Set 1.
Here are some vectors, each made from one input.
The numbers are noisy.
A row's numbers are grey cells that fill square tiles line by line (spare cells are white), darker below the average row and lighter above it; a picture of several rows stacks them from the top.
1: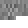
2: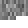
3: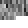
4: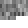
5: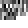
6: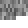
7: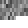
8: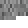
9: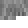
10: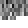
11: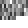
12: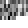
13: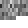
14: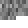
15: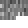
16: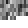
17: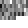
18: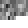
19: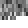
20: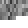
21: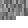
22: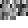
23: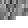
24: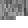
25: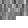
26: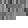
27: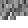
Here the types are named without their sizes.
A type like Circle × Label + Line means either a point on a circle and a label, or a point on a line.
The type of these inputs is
Line.
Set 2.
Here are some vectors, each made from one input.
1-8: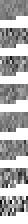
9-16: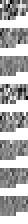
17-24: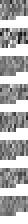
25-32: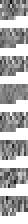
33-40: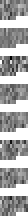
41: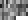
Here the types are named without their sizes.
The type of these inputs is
Line.
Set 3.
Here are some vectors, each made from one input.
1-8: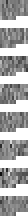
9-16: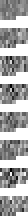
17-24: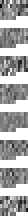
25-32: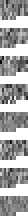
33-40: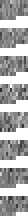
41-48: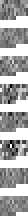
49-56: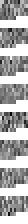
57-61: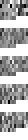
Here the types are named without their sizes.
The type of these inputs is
Line.
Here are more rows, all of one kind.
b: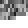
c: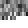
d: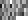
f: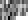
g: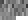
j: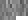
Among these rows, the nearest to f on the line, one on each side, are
d and j.
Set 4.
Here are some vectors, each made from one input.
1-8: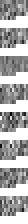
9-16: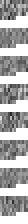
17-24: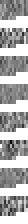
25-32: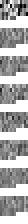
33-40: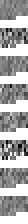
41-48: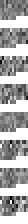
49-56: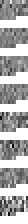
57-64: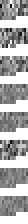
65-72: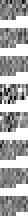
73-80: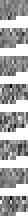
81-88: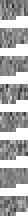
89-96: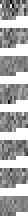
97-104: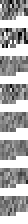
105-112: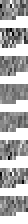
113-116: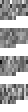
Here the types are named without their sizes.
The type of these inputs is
Line.
